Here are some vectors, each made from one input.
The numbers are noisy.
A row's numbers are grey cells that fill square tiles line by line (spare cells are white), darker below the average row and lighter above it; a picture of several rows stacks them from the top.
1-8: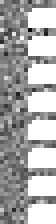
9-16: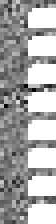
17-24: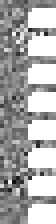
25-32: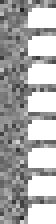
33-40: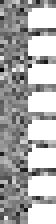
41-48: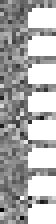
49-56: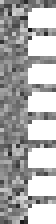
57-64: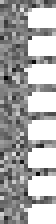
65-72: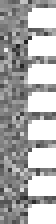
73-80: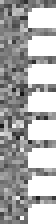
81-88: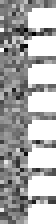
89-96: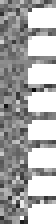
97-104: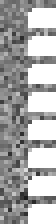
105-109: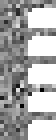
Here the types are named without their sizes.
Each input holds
either a point on a circle and a true/false value, or a fixed value, or a point on each of two lines.
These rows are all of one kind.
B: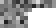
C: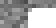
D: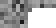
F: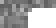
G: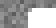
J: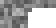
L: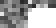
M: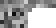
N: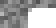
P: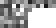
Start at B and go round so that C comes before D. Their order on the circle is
B, F, J, N, C, M, L, D, P, G.
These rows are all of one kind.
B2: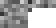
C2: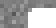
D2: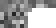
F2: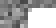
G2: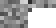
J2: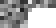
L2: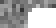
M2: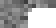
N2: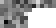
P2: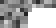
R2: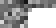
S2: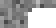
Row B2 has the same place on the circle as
F2, L2 and M2.
